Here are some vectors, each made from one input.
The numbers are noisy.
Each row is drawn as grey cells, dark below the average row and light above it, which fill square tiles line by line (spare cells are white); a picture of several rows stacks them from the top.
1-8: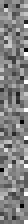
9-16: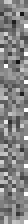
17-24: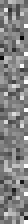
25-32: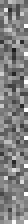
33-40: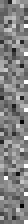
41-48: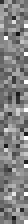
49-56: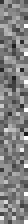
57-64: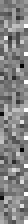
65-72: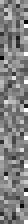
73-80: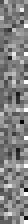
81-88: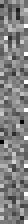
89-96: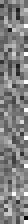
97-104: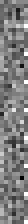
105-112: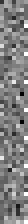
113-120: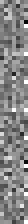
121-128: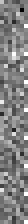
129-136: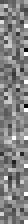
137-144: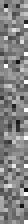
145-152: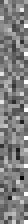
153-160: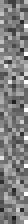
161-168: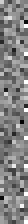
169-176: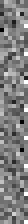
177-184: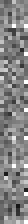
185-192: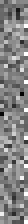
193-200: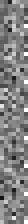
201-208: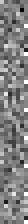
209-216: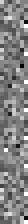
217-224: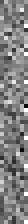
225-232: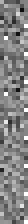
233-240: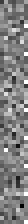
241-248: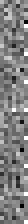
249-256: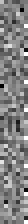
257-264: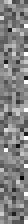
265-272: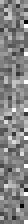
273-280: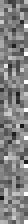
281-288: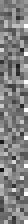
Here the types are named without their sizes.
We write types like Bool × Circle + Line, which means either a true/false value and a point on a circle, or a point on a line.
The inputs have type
Circle + List(Line).
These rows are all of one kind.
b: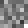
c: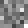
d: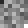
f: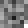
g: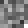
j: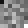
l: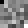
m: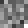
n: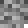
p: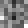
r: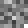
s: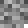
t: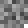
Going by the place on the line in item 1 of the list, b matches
c, f, g and m.
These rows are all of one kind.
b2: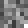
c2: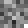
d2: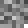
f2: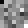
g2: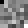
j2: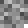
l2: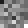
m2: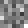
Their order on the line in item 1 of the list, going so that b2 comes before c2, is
b2, c2, d2, j2, l2, f2, g2, m2.
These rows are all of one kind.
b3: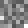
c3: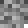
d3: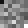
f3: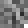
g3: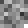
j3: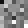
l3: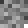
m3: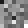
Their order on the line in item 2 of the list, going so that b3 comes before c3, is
g3, b3, c3, l3, d3, f3, m3, j3.
